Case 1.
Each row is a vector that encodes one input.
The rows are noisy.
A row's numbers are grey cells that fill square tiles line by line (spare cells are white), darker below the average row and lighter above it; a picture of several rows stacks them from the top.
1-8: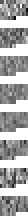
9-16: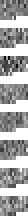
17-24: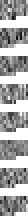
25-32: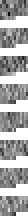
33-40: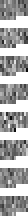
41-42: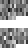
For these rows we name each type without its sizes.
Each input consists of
a point on a line.
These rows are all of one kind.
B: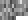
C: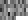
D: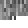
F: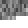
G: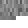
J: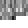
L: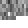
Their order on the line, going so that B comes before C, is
B, G, L, J, F, D, C.
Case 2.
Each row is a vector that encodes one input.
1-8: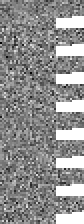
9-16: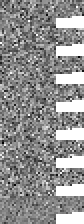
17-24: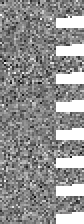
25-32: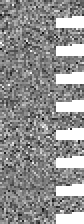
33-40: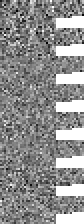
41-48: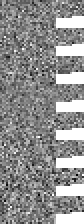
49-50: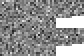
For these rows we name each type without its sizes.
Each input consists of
a node of a tree.
